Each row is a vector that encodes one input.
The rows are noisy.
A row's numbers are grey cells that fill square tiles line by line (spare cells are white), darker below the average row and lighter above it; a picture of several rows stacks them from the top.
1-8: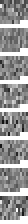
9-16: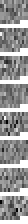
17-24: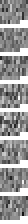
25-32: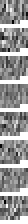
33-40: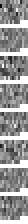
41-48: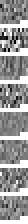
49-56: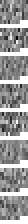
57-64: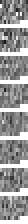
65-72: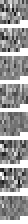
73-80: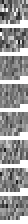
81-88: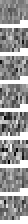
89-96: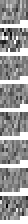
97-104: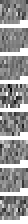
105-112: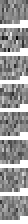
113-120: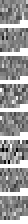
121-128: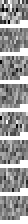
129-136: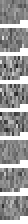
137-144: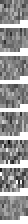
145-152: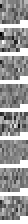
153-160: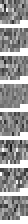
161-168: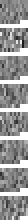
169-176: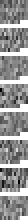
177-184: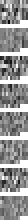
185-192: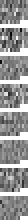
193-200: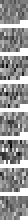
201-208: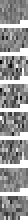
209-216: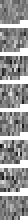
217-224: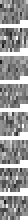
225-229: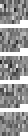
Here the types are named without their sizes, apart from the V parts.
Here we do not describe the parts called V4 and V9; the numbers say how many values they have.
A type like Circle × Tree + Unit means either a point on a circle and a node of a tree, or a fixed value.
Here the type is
(Bool × V9 + V4) × Label.
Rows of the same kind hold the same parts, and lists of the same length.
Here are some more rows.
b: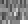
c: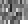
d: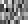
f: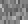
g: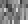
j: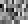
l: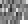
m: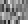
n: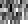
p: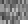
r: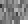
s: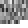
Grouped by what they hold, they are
b, c, d, f, l, p
g, j, m, n, r, s

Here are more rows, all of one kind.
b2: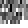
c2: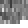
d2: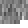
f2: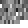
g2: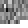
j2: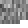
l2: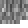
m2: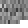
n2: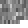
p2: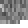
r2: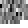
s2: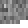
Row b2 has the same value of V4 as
m2 and p2.
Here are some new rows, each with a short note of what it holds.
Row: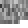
a label, a true/false value and a value of V9
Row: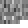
a label, a true/false value and a value of V9
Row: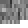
a label, a true/false value and a value of V9
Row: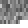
a label and a value of V4
